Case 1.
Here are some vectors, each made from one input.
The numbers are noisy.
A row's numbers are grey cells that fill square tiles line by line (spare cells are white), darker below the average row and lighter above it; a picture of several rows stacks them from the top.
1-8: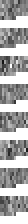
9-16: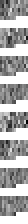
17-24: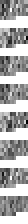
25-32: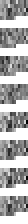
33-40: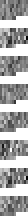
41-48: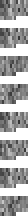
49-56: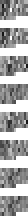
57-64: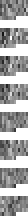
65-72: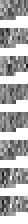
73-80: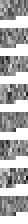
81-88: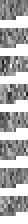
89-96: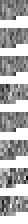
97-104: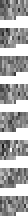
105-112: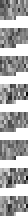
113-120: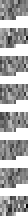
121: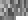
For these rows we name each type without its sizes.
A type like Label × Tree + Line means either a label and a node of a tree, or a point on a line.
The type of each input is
Line.
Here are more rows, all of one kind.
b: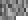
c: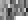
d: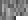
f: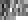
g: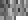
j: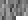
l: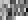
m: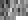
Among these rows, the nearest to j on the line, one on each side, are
c and d.
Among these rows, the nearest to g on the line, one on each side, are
b and m.
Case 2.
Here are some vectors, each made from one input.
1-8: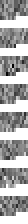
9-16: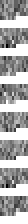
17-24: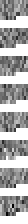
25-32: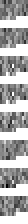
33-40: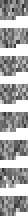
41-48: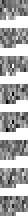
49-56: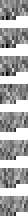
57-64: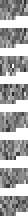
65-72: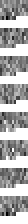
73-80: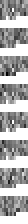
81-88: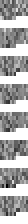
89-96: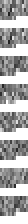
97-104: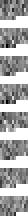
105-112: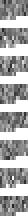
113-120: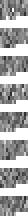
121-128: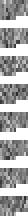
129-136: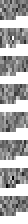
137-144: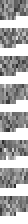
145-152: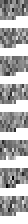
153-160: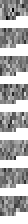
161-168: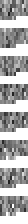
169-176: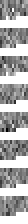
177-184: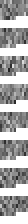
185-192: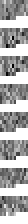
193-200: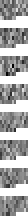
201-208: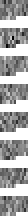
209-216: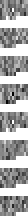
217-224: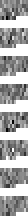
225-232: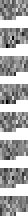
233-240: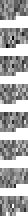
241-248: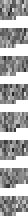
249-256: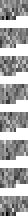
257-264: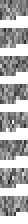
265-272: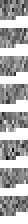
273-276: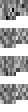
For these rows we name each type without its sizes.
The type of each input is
Bool × Bool × Bool × Bool.
